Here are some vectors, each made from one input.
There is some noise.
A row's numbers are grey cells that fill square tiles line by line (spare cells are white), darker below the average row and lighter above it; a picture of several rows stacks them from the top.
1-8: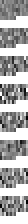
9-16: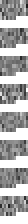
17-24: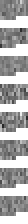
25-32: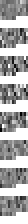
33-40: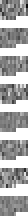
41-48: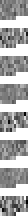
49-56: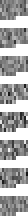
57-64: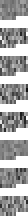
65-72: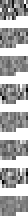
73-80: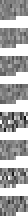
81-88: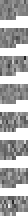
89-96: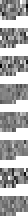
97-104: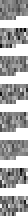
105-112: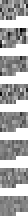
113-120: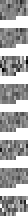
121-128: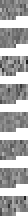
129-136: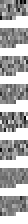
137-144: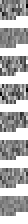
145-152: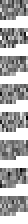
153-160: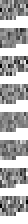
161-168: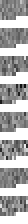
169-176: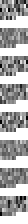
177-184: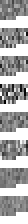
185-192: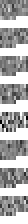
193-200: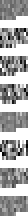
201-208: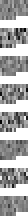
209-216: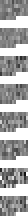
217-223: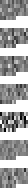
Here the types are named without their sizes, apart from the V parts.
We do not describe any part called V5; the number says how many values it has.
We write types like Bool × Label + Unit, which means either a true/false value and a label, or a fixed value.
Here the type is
Circle × List(Line) + List(Bool × V5).
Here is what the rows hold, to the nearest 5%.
About 60% of them hold a point on a circle, together with a list of points on a line. The rest are lists of items, each a true/false value and a value of V5.
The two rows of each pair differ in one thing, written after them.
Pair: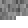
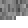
the value of V5 in item 1 of the list
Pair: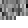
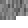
the true/false value in item 1 of the list
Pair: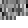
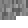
the value of V5 in item 2 of the list
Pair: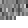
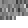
the true/false value in item 2 of the list
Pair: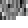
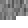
the true/false value in item 2 of the list
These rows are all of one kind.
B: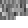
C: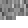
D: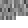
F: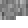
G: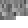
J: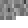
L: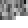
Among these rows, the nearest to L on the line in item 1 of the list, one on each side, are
C and J.
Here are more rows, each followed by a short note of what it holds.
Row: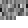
a point on a circle, together with the empty list
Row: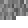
a list of one item
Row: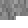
a point on a circle, together with a list of one item
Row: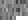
a list of one item
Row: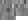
a point on a circle, together with a list of two items
